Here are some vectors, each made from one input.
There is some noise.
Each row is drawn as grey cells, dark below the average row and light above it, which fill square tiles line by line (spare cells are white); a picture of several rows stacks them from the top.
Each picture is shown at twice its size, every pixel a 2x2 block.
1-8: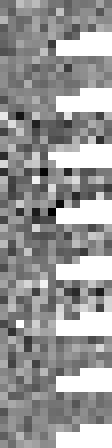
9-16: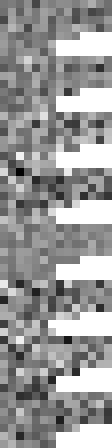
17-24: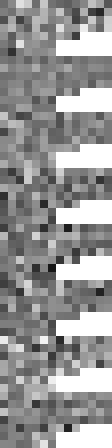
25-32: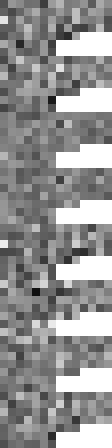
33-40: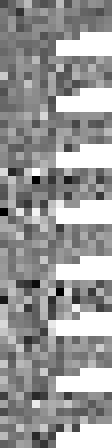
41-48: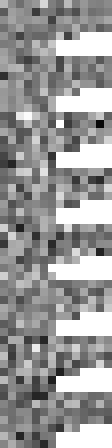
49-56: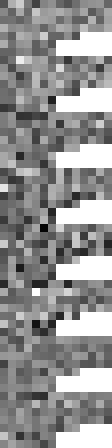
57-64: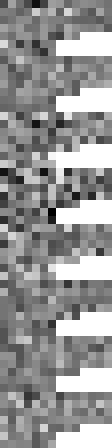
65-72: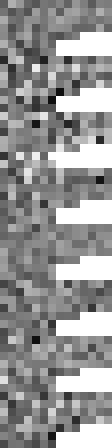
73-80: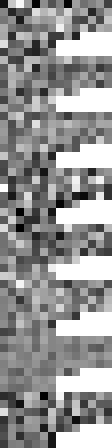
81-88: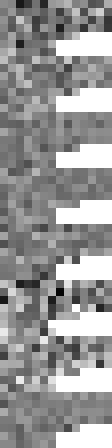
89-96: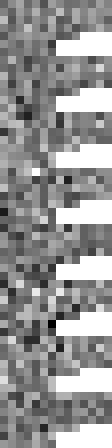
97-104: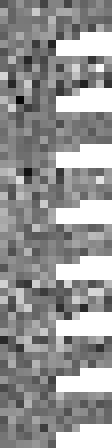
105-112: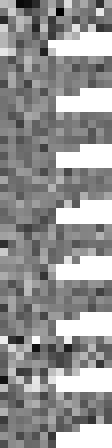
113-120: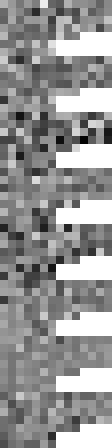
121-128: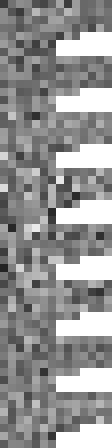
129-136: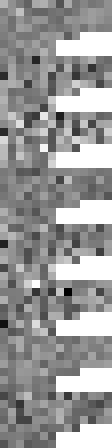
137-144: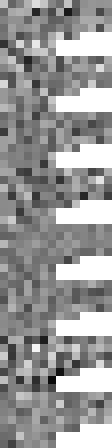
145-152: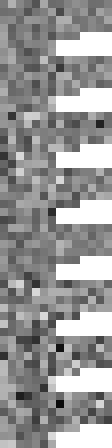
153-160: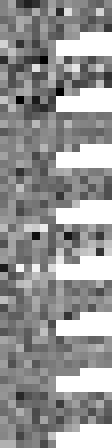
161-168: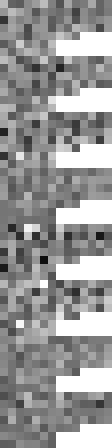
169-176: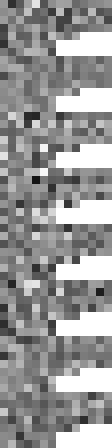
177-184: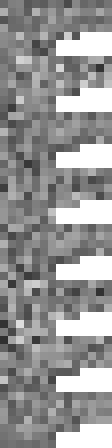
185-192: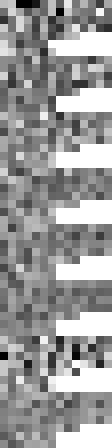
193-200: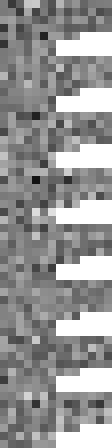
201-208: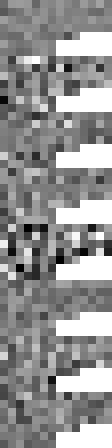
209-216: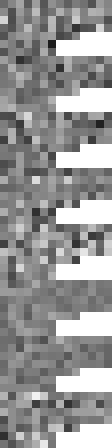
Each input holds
four true/false values.
